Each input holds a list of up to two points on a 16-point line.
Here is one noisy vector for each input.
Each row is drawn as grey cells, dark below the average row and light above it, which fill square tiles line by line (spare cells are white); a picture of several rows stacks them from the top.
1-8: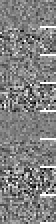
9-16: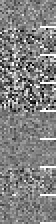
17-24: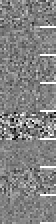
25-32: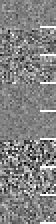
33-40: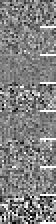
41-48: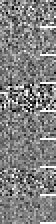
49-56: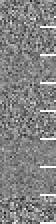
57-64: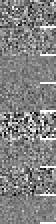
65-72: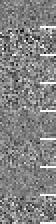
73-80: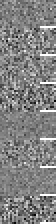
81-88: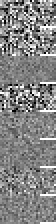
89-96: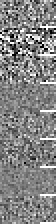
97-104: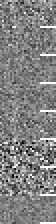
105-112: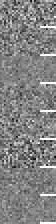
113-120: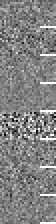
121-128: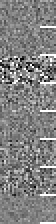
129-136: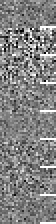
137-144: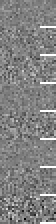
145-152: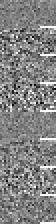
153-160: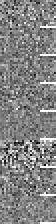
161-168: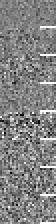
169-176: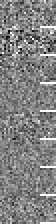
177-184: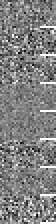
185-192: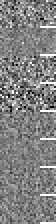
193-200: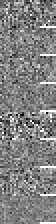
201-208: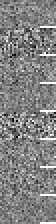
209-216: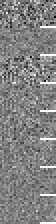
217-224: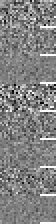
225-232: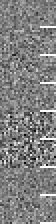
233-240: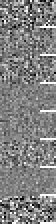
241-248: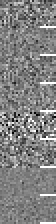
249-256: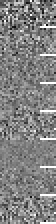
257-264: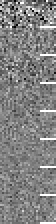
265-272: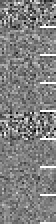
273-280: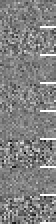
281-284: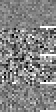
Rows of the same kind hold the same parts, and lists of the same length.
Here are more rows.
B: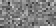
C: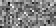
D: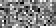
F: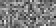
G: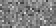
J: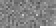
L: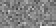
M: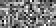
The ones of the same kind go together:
B, C
D, F, G, L, M
J

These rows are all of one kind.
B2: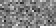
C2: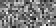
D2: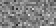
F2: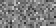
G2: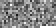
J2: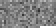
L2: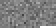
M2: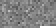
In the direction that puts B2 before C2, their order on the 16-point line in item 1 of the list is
B2, L2, J2, C2, D2, F2, G2, M2.
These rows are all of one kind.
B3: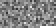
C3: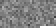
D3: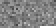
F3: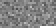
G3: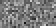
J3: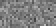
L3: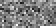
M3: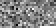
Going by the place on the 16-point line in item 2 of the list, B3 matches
F3 and G3.
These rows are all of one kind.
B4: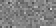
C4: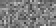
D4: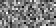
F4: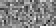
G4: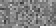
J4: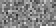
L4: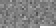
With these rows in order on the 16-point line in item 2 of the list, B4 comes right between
J4 and L4.
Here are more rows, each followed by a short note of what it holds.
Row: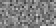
a list of one item
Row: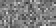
a list of two items
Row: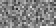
a list of two items
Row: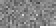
a list of one item
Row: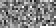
a list of two items
